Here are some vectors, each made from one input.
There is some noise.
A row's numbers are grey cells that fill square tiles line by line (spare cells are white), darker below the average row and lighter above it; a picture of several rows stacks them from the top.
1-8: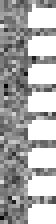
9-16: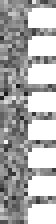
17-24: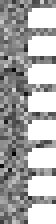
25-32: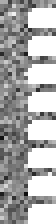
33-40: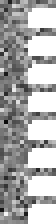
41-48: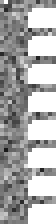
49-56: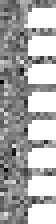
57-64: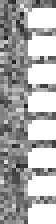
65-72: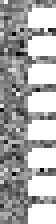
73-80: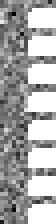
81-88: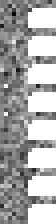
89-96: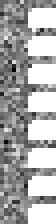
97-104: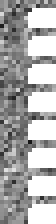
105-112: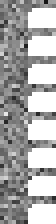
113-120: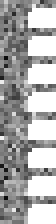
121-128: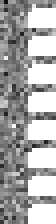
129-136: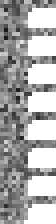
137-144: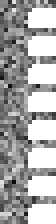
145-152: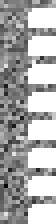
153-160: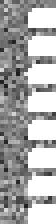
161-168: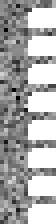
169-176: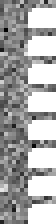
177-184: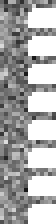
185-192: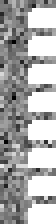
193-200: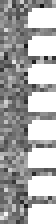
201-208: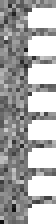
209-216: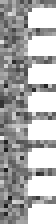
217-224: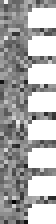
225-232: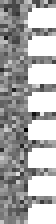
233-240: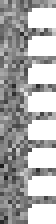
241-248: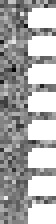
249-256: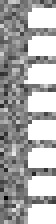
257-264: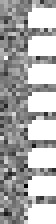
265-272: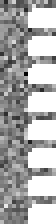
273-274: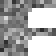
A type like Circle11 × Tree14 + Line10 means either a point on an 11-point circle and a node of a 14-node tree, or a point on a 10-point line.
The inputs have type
Bool × Bool × Bool × Label8 × Label8.
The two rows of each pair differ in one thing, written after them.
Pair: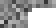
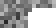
one of the three true/false values
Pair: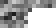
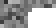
one of the two labels
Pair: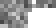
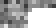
one of the two labels
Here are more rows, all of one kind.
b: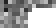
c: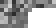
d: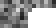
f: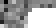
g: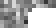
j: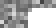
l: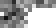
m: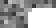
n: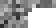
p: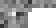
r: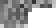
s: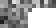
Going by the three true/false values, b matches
l, n and r.
